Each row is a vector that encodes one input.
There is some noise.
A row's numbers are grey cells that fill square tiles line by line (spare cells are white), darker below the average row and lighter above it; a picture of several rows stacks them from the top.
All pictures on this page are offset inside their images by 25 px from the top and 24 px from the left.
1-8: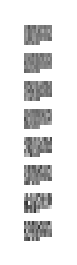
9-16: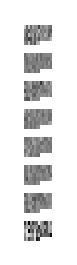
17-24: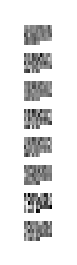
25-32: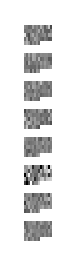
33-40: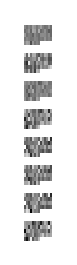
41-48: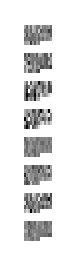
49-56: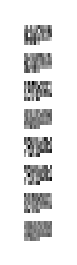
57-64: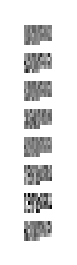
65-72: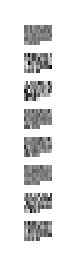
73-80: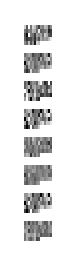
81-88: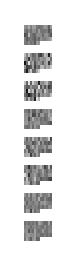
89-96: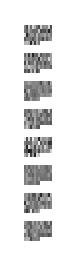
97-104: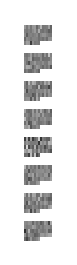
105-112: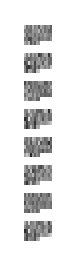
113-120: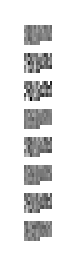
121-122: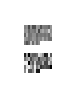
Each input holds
a list of up to two points on a 7-point line.
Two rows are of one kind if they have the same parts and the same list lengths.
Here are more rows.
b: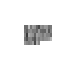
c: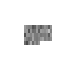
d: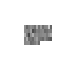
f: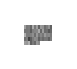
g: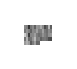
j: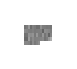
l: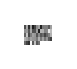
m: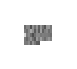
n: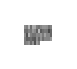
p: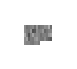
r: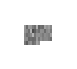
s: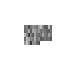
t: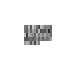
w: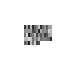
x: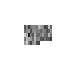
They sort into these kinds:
b, j, n, s, t, w, x
c, d, f, g, l, p, r
m

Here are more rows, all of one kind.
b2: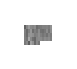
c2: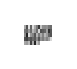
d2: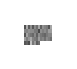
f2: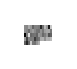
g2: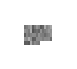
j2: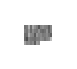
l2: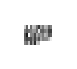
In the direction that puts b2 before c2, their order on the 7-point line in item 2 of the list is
d2, l2, f2, g2, b2, c2, j2.
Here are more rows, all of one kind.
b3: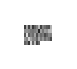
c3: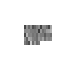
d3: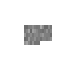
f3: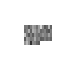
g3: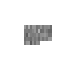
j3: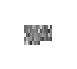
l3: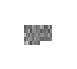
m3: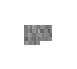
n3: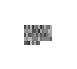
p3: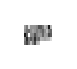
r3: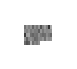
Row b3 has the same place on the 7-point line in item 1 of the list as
c3, l3, m3 and r3.
